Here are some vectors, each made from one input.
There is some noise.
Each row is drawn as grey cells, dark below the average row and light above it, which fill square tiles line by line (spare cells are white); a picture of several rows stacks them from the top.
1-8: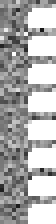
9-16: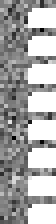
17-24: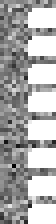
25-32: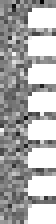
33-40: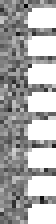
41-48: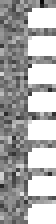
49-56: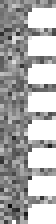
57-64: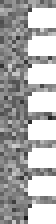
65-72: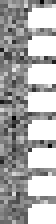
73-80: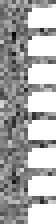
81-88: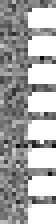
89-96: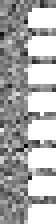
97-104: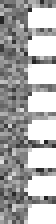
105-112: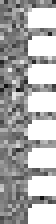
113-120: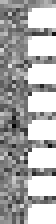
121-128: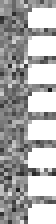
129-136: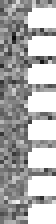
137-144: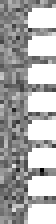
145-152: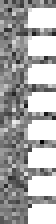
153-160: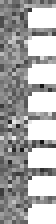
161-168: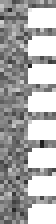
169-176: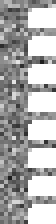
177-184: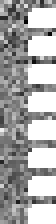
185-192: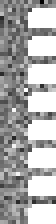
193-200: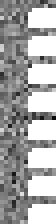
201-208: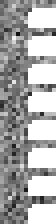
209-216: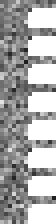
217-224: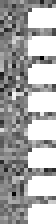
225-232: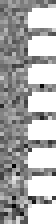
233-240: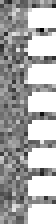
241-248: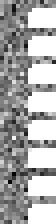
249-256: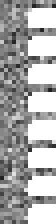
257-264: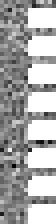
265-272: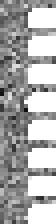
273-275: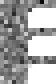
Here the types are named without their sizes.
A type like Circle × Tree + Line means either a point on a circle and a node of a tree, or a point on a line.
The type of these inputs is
Bool × Line + List(Circle).
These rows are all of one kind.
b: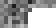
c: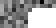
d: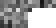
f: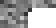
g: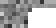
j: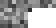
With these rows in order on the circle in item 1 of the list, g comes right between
b and j.
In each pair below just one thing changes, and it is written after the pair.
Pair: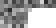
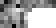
the true/false value
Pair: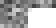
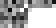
the true/false value
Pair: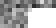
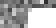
the true/false value
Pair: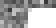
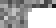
the place on the line
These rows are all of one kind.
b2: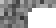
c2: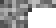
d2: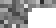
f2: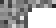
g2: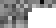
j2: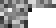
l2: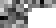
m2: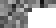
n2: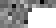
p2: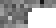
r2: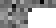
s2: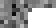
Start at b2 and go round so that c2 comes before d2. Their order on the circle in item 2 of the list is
b2, l2, c2, f2, m2, g2, p2, j2, n2, r2, s2, d2.
